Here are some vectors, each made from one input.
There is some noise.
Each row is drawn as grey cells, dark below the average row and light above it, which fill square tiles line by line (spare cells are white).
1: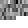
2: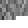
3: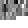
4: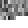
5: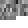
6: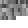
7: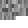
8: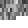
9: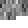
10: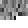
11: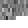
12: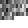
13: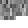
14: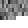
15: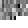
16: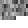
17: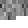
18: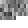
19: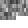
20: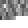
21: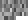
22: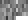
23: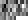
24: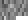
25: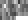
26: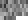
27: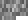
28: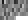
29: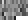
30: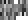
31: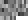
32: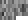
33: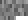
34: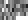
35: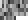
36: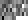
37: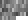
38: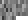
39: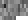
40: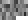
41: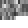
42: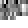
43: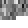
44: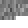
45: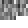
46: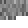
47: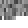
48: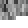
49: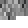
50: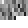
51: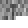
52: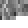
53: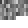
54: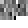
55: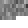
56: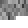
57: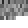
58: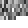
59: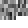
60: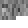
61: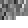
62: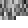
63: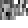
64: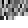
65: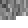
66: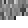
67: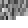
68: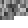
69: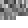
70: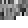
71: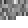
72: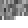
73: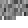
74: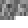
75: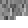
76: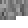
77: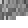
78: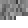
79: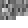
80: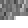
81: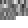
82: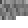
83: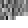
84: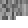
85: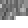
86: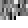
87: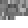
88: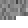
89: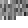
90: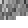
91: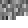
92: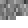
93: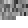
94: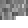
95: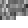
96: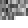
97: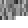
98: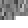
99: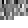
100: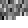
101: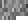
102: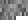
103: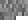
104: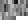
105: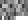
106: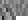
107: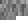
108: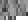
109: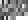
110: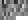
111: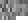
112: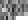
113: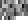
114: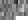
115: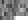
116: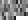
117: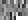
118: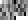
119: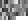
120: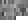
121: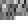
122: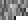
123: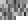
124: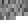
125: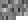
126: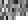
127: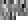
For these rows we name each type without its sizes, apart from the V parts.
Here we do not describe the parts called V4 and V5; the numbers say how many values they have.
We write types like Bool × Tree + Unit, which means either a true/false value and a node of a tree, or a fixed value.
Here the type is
(Bool × Bool × Bool × Bool + Unit) × V5 + Circle × V4.
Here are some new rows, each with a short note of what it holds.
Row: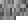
a value of V5
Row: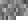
a value of V5
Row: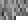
a value of V5
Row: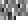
a point on a circle and a value of V4
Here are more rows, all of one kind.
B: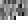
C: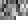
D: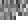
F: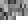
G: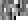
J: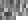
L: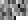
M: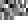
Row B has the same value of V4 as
F and M.
